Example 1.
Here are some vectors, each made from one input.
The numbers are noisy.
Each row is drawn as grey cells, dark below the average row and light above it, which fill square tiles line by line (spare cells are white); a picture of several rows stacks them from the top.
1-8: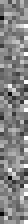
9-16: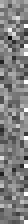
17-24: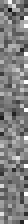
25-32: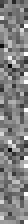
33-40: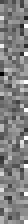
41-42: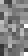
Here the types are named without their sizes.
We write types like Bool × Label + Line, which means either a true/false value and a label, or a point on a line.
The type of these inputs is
List(Line).
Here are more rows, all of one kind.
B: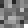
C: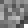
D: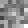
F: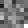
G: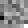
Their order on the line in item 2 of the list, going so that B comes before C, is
B, C, F, D, G.
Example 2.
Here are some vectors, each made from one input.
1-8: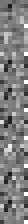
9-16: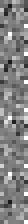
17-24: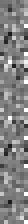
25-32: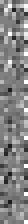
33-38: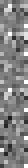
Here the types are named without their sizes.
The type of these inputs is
Bool × Line.
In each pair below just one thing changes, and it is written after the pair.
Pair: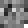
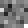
the true/false value
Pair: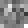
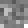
the place on the line
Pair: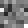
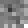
the place on the line
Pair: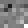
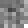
the true/false value
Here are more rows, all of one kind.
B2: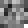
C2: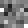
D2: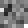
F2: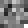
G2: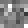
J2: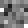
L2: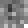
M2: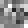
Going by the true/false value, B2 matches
F2 and G2.
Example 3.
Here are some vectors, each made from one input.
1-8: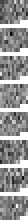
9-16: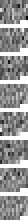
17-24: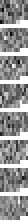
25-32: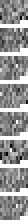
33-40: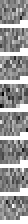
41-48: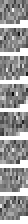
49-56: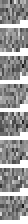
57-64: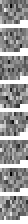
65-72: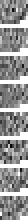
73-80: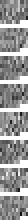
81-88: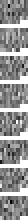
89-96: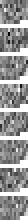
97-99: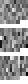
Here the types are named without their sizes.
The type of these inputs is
Line + Tree.
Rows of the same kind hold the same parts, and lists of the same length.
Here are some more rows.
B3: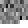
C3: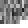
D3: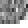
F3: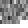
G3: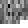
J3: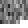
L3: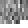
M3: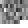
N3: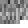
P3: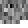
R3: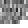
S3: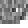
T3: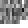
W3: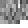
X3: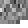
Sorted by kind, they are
B3, D3, L3, M3, N3, P3, R3, S3, W3, X3
C3, F3, G3, J3, T3

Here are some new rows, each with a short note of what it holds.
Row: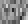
a node of a tree
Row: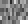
a point on a line
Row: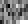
a point on a line
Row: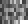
a point on a line
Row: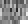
a node of a tree
